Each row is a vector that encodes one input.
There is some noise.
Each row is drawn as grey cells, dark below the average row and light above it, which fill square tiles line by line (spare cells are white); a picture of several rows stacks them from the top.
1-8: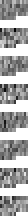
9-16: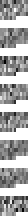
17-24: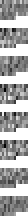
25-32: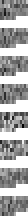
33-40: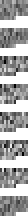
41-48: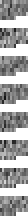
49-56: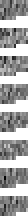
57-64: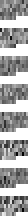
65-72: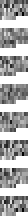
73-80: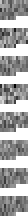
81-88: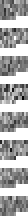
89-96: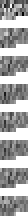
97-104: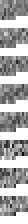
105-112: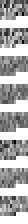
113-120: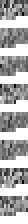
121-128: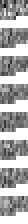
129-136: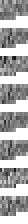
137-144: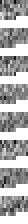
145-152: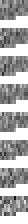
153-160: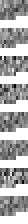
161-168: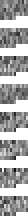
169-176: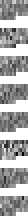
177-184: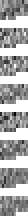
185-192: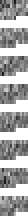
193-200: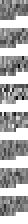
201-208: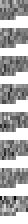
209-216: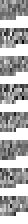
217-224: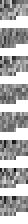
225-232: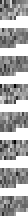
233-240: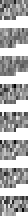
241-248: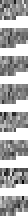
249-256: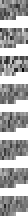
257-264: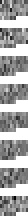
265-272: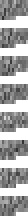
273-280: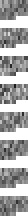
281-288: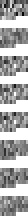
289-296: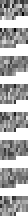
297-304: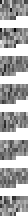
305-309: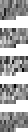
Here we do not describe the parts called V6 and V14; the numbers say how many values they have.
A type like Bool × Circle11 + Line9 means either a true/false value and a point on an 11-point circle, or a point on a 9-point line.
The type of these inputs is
(Circle11 + V6) × Tree15 + Line7 + V14.
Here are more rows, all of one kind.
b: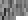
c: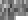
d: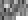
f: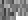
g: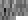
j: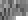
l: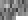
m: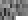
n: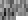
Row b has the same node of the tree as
g and j.
